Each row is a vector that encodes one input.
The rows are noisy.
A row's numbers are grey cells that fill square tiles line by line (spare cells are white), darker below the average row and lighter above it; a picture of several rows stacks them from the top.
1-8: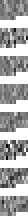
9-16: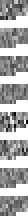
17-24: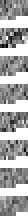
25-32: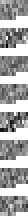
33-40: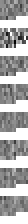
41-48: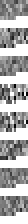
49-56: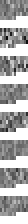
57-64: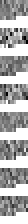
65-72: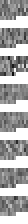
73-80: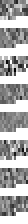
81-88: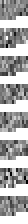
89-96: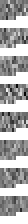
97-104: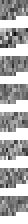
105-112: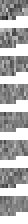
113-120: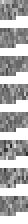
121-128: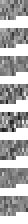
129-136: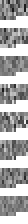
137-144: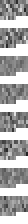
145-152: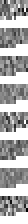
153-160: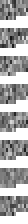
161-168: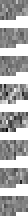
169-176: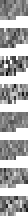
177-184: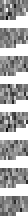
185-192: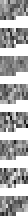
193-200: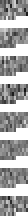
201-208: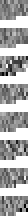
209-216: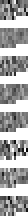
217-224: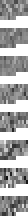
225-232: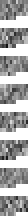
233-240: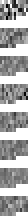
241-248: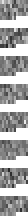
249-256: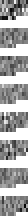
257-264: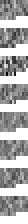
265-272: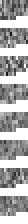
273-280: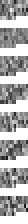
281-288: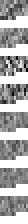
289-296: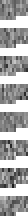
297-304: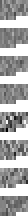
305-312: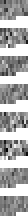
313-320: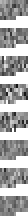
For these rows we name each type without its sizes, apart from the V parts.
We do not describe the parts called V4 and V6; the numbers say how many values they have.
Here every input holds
either a point on each of two lines, a true/false value and a value of V6, or a node of a tree and a value of V4.
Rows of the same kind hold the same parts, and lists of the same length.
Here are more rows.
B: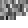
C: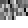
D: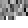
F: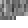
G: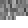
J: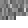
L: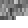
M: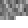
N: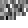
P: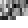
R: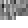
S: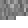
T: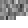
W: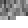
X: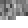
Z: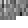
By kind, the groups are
B, C, G, J, L, N, S, T, W, X
D, F, M, P, R, Z

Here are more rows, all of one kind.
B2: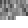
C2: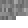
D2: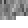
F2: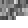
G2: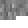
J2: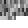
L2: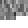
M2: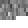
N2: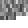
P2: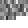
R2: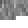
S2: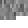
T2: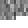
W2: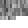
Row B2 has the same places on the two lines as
L2, N2, R2 and S2.
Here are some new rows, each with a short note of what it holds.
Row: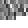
a point on each of two lines, a true/false value and a value of V6
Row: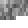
a node of a tree and a value of V4
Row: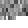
a node of a tree and a value of V4
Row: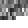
a point on each of two lines, a true/false value and a value of V6
